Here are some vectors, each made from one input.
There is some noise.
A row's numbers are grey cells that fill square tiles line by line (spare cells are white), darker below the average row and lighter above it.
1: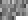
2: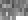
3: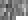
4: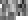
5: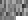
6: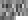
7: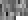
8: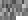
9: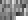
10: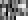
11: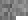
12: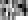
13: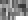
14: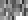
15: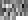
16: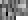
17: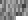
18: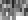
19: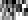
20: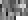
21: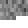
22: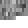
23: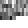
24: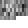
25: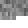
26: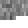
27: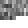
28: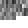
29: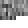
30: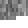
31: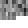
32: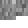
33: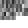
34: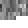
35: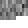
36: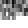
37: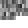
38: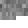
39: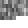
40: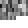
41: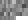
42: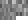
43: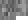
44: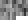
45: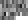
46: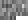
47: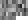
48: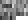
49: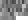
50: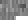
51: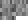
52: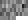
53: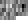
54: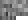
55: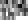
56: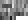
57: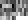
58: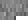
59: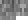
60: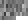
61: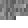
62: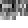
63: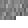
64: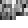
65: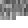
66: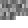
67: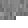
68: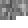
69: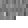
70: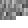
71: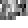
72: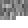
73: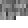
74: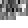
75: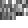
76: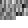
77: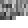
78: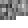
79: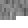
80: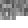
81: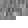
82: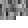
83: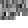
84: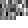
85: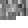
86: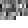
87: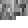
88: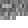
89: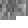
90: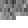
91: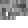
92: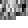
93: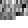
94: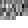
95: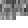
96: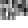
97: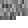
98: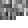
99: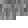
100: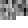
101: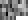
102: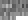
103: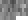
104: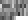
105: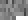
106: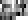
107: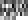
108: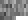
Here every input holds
either a point on a 10-point circle and one of 6 labels, or a fixed value.
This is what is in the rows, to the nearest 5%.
About 95% of them hold a point on a 10-point circle and one of 6 labels. The rest hold a fixed value.
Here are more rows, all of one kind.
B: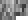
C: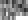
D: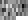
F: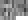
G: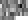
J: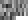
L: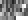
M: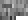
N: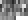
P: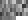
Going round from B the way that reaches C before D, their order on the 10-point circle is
B, N, F, P, C, J, G, D, L, M.
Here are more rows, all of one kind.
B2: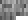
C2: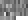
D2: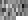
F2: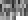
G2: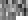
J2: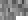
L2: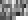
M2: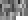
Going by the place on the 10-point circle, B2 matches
D2 and J2.
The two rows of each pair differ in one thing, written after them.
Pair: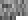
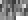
the place on the 10-point circle
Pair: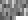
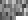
the label
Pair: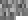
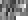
the label
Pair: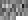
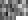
the label
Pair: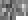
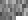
the place on the 10-point circle
